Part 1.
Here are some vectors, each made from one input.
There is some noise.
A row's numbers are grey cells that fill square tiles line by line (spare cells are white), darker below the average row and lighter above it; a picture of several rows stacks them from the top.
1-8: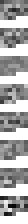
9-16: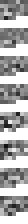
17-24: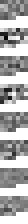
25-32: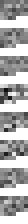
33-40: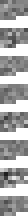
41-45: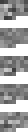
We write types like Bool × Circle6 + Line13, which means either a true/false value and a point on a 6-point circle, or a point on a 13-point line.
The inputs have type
Line7.
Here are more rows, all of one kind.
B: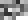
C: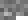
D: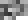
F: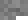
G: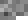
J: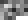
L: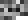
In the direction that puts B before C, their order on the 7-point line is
G, J, B, C, D, F, L.
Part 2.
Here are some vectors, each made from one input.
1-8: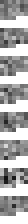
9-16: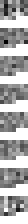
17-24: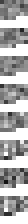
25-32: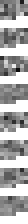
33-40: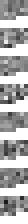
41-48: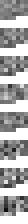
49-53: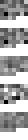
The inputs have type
Label10.
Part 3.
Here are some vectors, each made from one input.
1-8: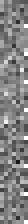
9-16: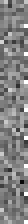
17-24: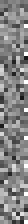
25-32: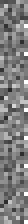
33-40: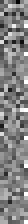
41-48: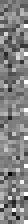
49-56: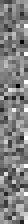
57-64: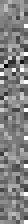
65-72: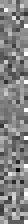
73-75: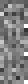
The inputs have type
Label7.
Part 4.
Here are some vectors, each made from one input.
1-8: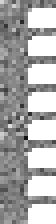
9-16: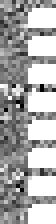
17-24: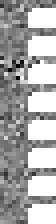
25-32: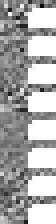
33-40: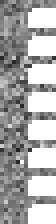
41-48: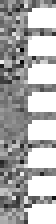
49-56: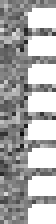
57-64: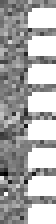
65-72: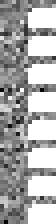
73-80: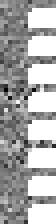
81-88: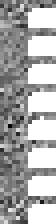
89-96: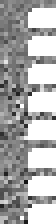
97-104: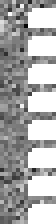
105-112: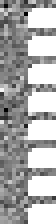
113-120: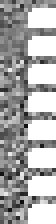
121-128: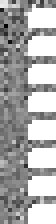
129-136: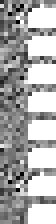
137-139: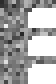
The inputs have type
Label6.
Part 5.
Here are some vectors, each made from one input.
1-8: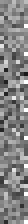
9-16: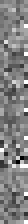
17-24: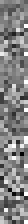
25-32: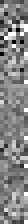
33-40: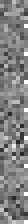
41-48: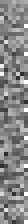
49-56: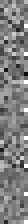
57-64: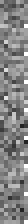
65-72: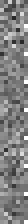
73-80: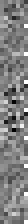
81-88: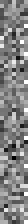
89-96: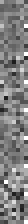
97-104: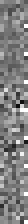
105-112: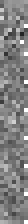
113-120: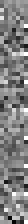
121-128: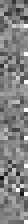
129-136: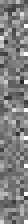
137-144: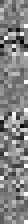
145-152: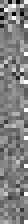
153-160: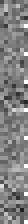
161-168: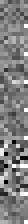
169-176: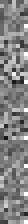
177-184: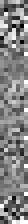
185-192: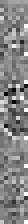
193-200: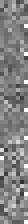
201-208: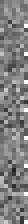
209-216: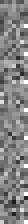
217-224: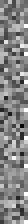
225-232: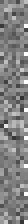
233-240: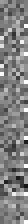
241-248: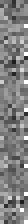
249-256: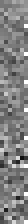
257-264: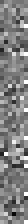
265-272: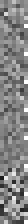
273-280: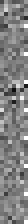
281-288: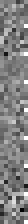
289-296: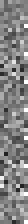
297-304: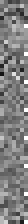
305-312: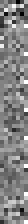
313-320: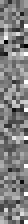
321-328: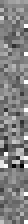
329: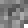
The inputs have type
Line14.
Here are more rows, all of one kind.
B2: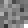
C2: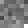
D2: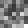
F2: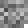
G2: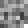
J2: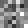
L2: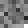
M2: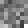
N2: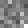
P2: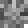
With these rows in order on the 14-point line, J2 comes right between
B2 and G2.
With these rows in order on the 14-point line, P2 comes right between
F2 and N2.
